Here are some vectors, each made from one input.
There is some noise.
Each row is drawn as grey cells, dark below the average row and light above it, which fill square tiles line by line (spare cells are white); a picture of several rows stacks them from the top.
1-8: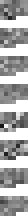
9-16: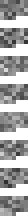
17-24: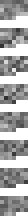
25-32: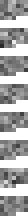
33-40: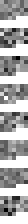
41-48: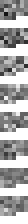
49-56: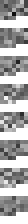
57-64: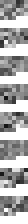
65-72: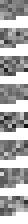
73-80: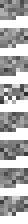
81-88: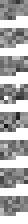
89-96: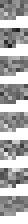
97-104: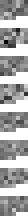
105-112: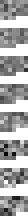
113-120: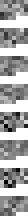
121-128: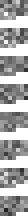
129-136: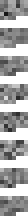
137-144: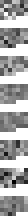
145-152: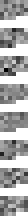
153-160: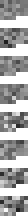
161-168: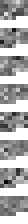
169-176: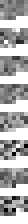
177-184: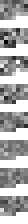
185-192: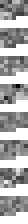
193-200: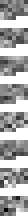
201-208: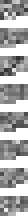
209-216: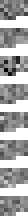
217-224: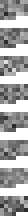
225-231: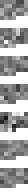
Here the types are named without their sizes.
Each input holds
a label and a true/false value.
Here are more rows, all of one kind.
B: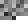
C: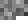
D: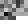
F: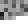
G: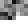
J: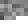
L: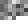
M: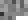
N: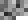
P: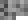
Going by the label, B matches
D, L, N and P.
